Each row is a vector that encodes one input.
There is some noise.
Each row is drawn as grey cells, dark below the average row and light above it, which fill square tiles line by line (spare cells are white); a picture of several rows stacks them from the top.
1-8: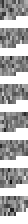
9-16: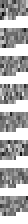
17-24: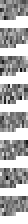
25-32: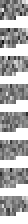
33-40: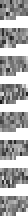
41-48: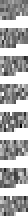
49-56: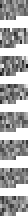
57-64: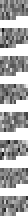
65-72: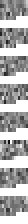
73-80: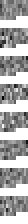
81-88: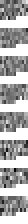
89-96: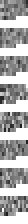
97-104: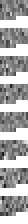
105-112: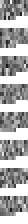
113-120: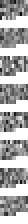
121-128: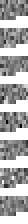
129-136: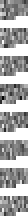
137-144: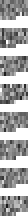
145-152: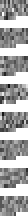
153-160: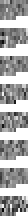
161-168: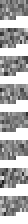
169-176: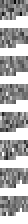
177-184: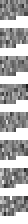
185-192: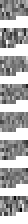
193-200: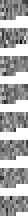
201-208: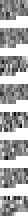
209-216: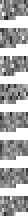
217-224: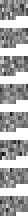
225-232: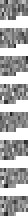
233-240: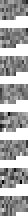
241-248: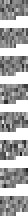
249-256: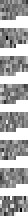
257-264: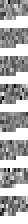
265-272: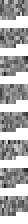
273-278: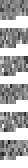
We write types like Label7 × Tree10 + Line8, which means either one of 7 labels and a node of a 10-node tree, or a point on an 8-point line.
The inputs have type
((Bool × Bool × Bool + Line7) × Circle5 + Label11) × Line7.
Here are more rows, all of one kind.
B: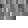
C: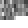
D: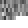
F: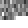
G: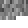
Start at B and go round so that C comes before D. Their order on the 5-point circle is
B, C, G, F, D.
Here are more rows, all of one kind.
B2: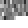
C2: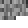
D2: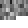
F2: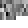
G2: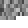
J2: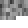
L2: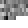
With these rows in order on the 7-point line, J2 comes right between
D2 and G2.
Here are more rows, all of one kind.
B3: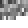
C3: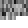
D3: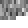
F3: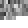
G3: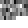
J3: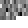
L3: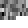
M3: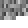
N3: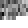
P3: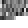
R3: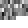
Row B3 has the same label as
D3 and M3.
